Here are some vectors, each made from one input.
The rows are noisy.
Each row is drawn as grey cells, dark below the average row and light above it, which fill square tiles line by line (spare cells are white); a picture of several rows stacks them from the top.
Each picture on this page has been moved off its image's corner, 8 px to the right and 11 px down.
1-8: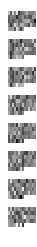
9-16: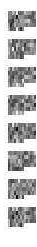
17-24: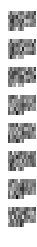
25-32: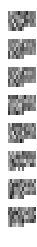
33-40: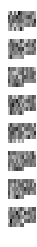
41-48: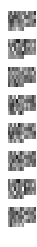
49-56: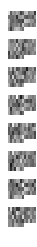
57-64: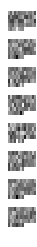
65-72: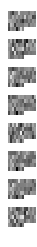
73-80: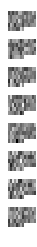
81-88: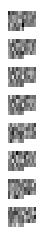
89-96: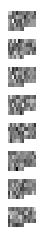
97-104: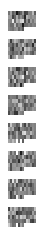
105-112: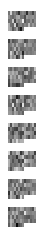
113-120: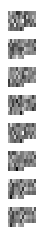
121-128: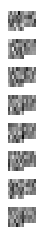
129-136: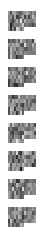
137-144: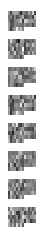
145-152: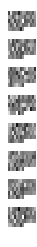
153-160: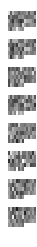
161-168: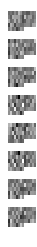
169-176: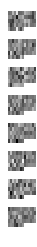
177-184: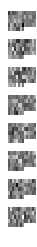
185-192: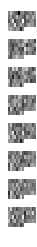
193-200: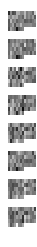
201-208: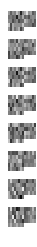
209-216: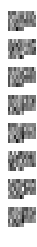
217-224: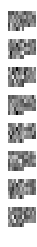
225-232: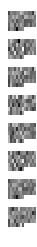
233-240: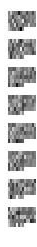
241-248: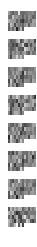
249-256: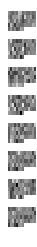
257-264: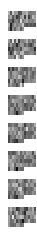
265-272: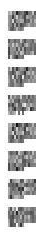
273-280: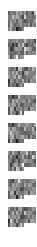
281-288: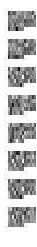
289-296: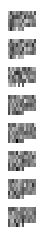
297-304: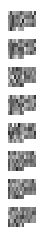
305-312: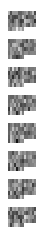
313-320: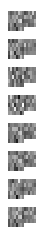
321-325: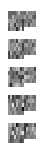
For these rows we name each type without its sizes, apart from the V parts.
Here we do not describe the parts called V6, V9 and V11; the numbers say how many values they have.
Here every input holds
a label and a node of a tree, together with either a point on a line and a value of V6, or a value of V9 and a value of V11.
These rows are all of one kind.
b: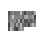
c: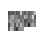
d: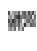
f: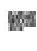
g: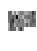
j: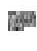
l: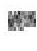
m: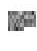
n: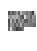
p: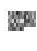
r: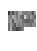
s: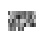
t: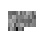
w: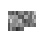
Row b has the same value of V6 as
g, j and l.
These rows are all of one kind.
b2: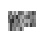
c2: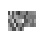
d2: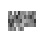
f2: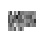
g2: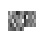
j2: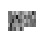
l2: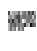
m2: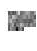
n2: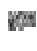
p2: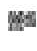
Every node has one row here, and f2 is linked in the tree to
d2.
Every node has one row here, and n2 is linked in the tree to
c2 and g2.
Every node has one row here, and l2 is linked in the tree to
b2, d2 and j2.
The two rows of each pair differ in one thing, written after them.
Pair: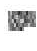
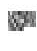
the place on the line
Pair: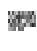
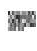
the place on the line
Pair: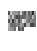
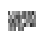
the place on the line
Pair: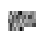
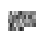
the value of V6
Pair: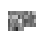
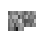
the place on the line
